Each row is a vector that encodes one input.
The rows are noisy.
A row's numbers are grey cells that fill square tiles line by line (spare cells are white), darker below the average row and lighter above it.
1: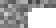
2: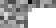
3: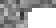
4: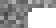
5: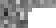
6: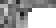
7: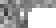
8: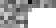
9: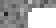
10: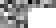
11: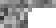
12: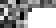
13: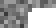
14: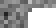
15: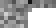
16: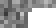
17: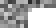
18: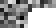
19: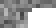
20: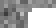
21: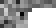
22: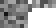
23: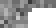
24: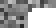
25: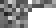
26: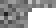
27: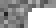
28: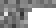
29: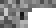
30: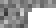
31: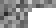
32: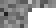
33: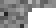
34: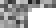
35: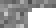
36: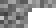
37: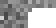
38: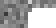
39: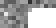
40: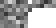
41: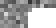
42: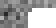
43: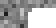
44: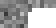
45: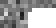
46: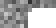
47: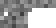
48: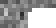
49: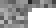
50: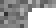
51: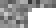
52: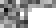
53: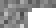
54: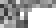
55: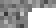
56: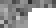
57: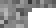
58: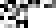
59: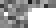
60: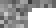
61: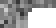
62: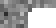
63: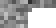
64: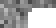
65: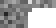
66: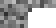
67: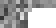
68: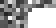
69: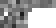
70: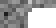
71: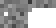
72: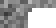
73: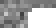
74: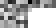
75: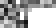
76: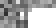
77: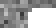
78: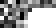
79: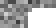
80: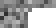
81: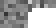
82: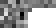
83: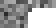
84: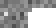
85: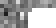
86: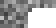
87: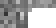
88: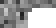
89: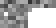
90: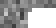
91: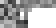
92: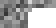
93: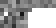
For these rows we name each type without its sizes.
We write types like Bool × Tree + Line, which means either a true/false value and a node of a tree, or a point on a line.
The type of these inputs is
Bool × (Circle + Unit) + Line.
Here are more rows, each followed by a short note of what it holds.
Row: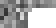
a true/false value
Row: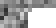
a true/false value
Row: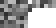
a point on a circle and a true/false value
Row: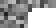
a point on a circle and a true/false value
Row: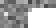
a point on a line
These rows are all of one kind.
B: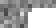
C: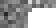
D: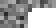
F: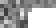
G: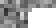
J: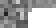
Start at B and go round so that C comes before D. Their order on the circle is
B, C, J, F, D, G.
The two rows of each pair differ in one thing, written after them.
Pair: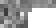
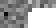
the place on the circle
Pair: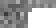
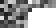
the place on the circle
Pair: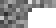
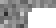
the true/false value
